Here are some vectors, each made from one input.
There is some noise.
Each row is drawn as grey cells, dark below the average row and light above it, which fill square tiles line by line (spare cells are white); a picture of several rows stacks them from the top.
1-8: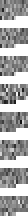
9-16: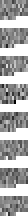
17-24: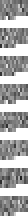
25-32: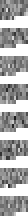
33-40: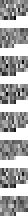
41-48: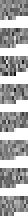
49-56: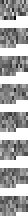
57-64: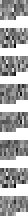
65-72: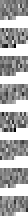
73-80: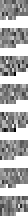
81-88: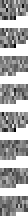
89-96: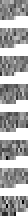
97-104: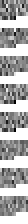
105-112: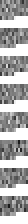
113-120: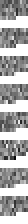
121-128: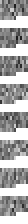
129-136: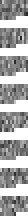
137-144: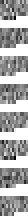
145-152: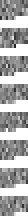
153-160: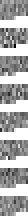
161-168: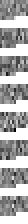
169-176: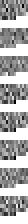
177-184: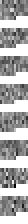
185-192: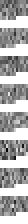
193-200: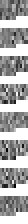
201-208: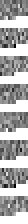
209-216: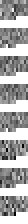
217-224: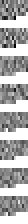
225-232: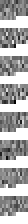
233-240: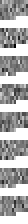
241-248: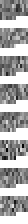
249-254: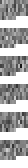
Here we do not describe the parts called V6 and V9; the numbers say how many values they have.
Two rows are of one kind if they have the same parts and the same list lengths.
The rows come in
2 kinds.
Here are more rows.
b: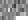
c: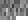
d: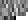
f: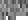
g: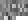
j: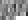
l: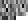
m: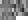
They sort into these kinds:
b, c, f, g, j, m
d, l

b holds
a point on a 10-point line, a true/false value, a value of V6 and a value of V9.
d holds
a point on a 3-point line and a point on a 4-point line.
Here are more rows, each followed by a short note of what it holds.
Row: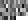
a point on a 3-point line and a point on a 4-point line
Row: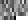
a point on a 3-point line and a point on a 4-point line
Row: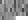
a point on a 10-point line, a true/false value, a value of V6 and a value of V9
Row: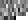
a point on a 3-point line and a point on a 4-point line
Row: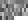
a point on a 10-point line, a true/false value, a value of V6 and a value of V9
